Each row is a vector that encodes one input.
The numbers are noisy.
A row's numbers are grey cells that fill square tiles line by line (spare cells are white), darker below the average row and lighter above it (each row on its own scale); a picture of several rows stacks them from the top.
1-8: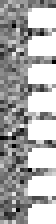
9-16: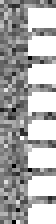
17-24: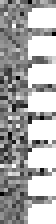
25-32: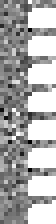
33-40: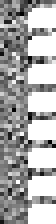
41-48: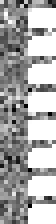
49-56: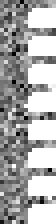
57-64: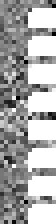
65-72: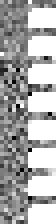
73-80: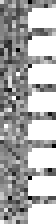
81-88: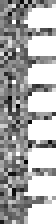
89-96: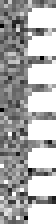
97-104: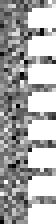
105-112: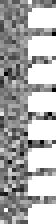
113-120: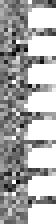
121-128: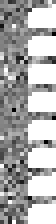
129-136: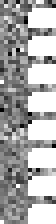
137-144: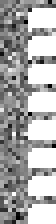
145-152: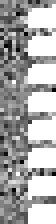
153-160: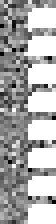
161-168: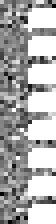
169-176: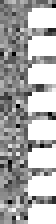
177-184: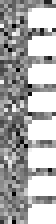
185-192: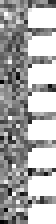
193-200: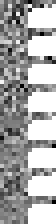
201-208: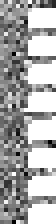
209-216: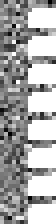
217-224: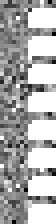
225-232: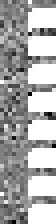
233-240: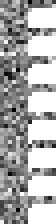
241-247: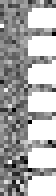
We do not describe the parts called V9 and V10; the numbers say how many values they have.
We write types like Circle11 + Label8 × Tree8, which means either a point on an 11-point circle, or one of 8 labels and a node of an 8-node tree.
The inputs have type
Line4 + (Line8 + V9) × Line17 × V10.
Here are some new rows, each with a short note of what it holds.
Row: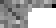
a point on a 4-point line
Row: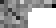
a point on a 4-point line
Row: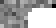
a point on a 4-point line
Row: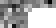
a point on a 17-point line, a value of V9 and a value of V10
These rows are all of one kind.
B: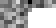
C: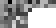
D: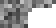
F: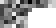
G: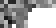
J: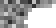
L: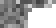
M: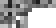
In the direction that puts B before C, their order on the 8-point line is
L, B, F, C, G, M, J, D.
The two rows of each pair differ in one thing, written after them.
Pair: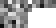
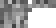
the value of V10
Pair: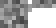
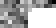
the place on the 17-point line
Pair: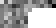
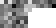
the place on the 17-point line
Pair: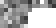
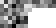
the value of V10
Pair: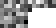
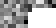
the place on the 17-point line
